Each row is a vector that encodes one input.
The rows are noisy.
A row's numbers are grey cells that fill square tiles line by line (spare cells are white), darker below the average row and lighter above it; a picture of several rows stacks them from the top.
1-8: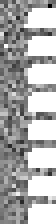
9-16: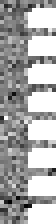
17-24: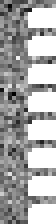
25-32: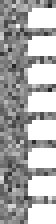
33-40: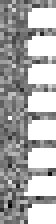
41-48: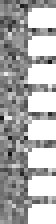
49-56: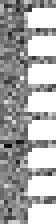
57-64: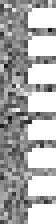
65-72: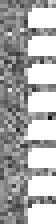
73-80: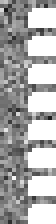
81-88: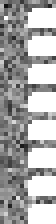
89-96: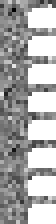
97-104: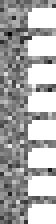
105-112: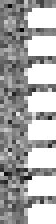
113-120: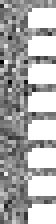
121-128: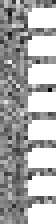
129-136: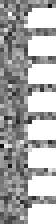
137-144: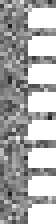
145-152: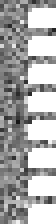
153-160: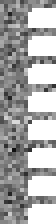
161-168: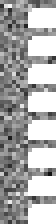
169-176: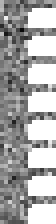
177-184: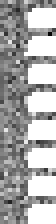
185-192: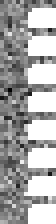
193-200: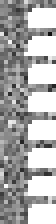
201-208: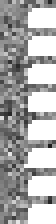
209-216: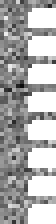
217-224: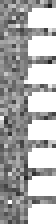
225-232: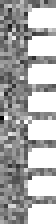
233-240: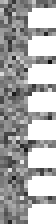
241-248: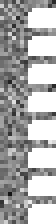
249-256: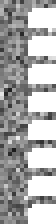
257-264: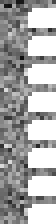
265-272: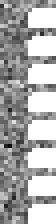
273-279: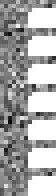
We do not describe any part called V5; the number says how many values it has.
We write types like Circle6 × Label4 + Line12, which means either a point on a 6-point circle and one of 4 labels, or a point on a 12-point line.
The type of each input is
Bool × (Line6 + V5) + Line7 + Line10.
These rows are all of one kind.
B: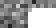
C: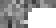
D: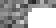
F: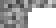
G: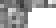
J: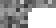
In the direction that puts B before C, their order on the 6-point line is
F, D, B, G, C, J.
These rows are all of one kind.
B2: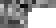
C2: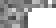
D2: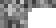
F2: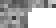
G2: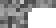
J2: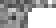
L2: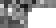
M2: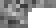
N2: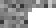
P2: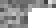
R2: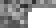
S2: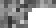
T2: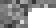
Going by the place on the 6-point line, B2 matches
L2, M2, N2 and R2.
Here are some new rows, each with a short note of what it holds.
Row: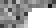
a point on a 10-point line
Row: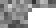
a true/false value and a value of V5
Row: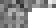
a point on a 6-point line and a true/false value
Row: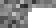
a point on a 6-point line and a true/false value
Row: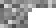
a true/false value and a value of V5
